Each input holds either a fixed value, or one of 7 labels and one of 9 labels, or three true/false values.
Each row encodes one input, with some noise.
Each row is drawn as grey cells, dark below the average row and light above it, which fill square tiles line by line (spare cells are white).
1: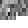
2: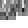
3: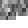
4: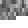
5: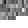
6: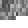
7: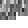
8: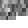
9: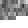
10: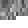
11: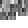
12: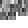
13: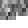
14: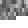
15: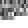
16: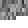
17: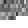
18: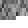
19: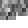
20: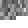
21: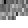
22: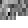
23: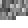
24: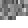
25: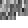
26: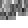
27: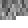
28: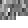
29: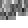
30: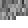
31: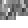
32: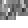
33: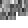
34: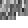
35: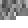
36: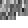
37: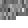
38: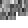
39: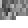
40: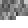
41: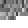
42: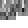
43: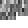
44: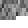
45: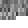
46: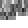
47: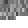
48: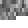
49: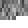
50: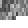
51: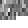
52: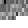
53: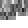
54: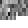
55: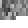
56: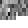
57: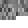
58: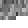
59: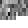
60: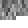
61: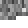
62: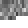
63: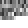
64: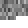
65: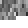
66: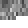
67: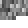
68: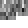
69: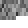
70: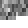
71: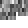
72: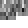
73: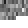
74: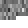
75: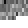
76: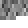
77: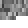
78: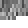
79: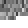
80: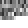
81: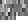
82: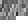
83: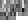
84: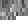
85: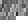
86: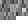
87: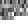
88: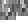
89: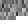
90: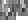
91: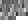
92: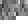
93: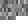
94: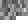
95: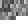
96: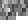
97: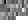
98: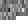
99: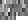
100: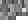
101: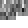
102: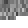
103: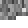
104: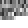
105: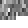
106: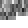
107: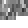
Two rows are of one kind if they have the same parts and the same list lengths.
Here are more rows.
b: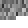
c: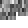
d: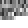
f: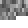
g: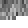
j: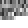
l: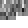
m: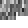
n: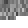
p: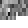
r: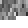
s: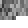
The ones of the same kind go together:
b, f, g, n, r, s
c, l, m, p
d, j

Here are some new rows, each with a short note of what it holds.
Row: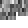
three true/false values
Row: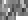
three true/false values
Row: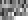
a fixed value
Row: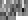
three true/false values
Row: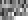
a fixed value
